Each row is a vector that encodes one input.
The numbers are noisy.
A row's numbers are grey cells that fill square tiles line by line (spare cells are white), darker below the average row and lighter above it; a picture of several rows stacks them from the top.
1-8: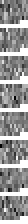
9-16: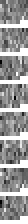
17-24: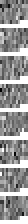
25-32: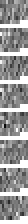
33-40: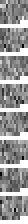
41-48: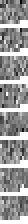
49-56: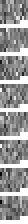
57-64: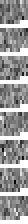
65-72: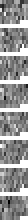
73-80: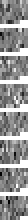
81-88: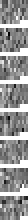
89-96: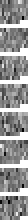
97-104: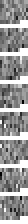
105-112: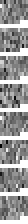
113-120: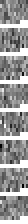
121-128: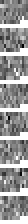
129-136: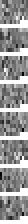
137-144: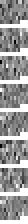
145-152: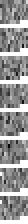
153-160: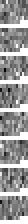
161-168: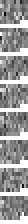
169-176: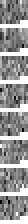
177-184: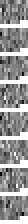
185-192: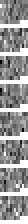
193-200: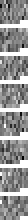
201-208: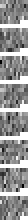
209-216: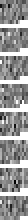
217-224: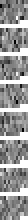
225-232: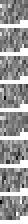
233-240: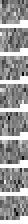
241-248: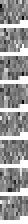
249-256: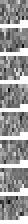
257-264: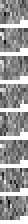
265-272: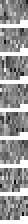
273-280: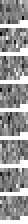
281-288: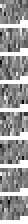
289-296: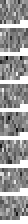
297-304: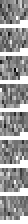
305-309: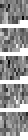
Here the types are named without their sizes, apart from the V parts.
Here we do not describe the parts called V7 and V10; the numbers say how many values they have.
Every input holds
a point on a line and a value of V10, together with either a point on a circle and a true/false value, or a value of V7.
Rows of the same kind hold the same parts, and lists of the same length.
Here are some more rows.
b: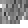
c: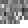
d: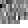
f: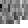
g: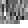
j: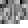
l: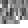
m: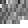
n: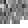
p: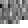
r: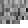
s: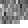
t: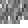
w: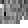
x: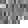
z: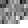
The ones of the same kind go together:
b, c, l, m, n, s, t, w, x
d, f, g, j, p, r, z

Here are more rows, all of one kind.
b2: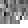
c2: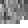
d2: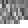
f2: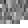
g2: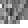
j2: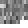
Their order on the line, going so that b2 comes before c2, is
b2, d2, c2, f2, j2, g2.
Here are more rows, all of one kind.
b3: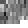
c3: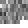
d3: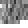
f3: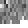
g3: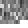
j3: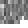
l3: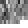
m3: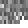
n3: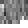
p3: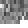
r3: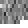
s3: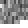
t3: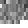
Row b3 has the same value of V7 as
c3, f3 and r3.
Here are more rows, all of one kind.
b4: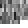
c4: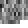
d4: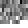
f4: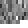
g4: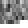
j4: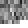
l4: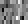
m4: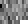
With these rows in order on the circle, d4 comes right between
j4 and l4.
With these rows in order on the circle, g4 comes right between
f4 and l4.
